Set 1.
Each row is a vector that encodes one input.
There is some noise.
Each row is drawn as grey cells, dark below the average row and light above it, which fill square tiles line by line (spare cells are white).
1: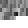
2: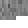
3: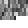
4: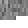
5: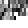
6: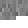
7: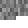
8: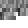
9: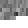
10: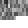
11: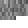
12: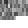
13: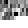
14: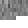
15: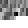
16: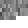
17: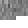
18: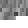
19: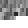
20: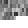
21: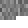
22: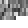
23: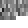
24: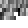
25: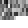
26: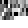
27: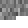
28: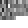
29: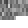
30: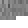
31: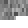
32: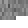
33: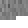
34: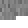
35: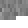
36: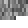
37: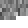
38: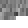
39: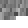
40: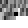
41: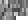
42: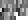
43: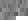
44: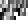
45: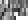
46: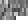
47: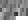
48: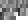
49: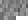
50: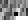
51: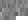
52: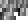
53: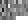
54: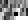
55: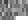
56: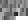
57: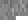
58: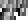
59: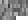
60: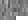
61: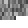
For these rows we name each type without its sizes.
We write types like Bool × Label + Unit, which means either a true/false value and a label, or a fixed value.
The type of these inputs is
Line.
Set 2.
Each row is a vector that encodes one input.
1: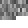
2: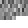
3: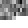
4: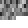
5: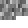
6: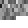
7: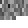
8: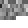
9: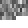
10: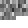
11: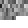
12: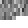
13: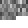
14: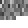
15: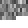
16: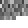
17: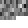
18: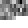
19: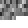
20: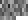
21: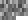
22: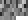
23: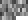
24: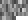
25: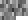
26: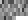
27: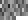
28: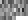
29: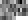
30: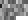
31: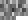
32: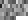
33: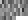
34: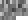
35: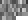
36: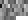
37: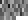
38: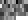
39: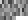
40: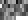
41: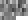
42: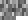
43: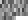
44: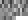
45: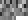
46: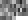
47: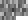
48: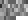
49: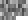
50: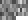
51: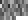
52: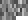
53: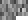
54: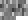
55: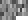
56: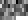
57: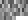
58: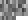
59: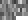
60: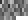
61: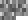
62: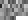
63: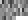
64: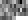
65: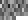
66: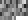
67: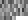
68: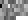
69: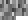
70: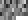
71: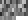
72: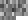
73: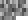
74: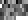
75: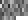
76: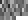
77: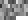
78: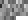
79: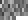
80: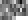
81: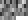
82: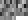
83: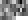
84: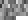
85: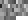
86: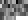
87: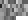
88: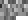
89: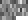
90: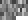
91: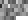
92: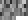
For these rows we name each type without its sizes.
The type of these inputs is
Bool × Bool × Bool.
